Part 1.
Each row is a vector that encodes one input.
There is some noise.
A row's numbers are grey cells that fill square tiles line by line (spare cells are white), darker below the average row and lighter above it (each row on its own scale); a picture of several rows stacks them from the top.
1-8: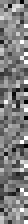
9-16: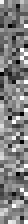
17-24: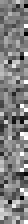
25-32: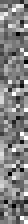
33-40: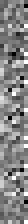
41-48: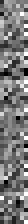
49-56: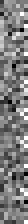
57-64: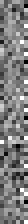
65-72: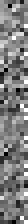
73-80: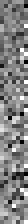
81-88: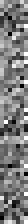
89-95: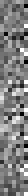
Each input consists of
a list of up to two points on a 6-point line.
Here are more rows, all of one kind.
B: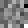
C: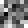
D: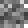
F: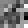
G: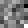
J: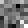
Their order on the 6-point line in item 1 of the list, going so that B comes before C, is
B, G, J, C, F, D.
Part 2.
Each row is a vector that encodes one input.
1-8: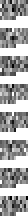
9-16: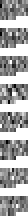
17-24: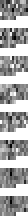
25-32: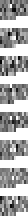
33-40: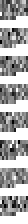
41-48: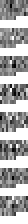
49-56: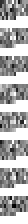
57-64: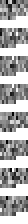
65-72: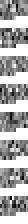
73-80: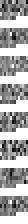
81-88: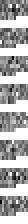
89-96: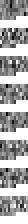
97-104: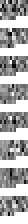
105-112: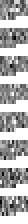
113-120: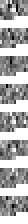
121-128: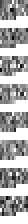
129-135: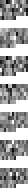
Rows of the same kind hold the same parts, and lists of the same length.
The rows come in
3 kinds.
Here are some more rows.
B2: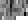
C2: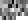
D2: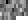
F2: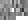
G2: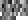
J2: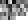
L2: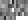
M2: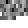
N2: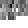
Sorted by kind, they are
B2
C2, F2, J2, L2, N2
D2, G2, M2

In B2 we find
a fixed value.
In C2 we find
a point on a 5-point line and a point on an 8-point line.
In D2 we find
a point on a 16-point circle.
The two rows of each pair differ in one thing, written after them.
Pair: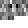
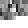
the place on the 8-point line
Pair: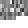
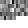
the place on the 8-point line
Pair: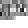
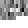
the place on the 5-point line
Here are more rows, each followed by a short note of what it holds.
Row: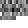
a point on a 16-point circle
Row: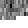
a fixed value
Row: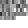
a point on a 5-point line and a point on an 8-point line
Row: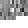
a point on a 5-point line and a point on an 8-point line
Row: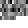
a point on a 16-point circle
